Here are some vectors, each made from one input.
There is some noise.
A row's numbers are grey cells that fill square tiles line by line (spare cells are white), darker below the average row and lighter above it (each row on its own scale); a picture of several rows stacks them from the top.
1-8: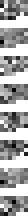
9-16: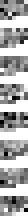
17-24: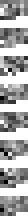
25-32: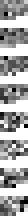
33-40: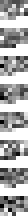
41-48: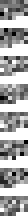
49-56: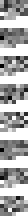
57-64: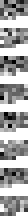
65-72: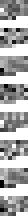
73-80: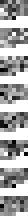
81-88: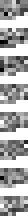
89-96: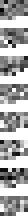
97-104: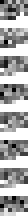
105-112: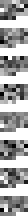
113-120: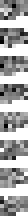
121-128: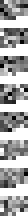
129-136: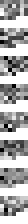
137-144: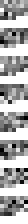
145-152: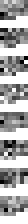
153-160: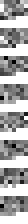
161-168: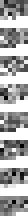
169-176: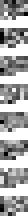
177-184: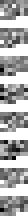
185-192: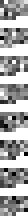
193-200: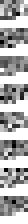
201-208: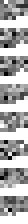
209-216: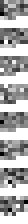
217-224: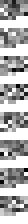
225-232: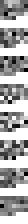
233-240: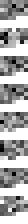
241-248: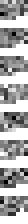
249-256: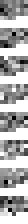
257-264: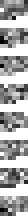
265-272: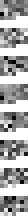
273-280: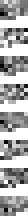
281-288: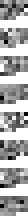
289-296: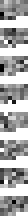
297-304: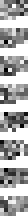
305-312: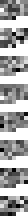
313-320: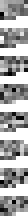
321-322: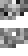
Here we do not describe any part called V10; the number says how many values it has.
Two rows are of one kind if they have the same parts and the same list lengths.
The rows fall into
2 kinds.
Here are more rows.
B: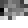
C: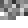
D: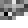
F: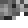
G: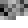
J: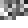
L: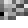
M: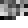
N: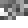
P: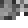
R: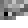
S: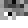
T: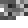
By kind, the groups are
B, F, G, L, M, P, S, T
C, D, J, N, R

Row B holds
a true/false value and a value of V10.
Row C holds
a point on a 6-point line and a true/false value.
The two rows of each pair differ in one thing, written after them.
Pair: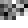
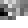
the value of V10
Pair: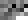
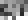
the value of V10
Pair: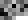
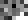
the true/false value
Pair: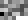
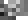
the value of V10
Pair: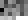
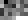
the value of V10
